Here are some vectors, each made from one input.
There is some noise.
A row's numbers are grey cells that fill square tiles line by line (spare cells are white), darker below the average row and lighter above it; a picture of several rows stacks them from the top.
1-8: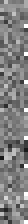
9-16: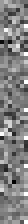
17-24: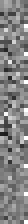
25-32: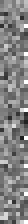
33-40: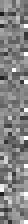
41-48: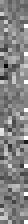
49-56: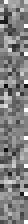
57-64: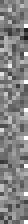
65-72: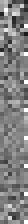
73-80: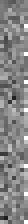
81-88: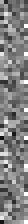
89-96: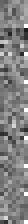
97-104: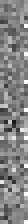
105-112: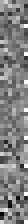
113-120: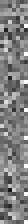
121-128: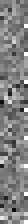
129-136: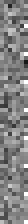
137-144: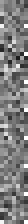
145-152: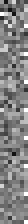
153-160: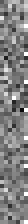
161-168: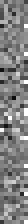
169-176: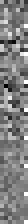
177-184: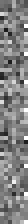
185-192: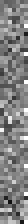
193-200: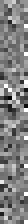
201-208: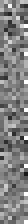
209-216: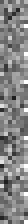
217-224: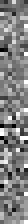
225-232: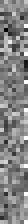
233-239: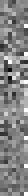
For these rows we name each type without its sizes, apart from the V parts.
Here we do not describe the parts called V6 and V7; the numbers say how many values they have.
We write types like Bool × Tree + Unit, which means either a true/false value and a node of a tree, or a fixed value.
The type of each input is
Bool × V6 × V7 + Line.
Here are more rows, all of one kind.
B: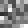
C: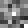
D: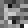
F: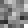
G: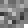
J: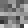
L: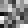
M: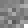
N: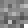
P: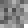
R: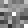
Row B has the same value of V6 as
C and G.
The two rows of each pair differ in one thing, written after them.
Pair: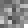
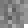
the value of V6
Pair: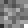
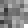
the value of V6
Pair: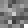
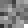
the true/false value
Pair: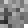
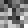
the true/false value
